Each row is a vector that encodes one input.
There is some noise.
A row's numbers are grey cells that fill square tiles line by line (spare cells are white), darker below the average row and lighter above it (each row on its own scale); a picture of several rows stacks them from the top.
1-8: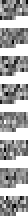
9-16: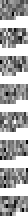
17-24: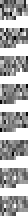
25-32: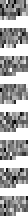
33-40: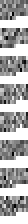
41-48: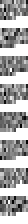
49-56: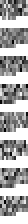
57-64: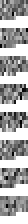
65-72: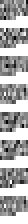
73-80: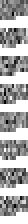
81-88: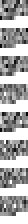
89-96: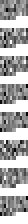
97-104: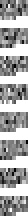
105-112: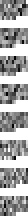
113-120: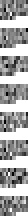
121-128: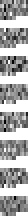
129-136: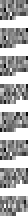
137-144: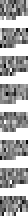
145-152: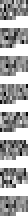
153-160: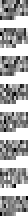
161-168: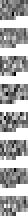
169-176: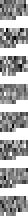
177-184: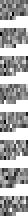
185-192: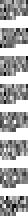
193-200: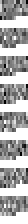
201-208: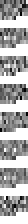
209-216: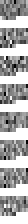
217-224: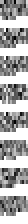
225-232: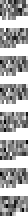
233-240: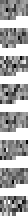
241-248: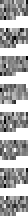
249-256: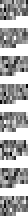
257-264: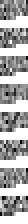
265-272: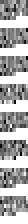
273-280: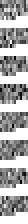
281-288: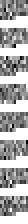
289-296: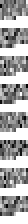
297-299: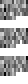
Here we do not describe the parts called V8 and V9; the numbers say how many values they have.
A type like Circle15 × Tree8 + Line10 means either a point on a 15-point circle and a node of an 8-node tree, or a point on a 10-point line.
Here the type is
Bool × Line15 + V8 × V9.
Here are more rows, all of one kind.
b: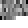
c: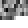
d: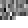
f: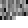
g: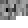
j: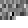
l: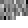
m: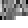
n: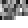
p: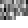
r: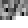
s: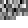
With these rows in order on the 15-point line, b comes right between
l and m.
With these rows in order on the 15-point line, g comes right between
c and r.
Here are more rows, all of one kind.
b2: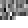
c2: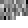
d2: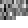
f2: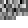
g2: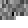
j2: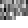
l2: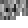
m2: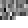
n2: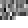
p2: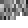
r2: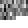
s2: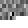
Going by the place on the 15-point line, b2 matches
d2, m2, n2 and r2.
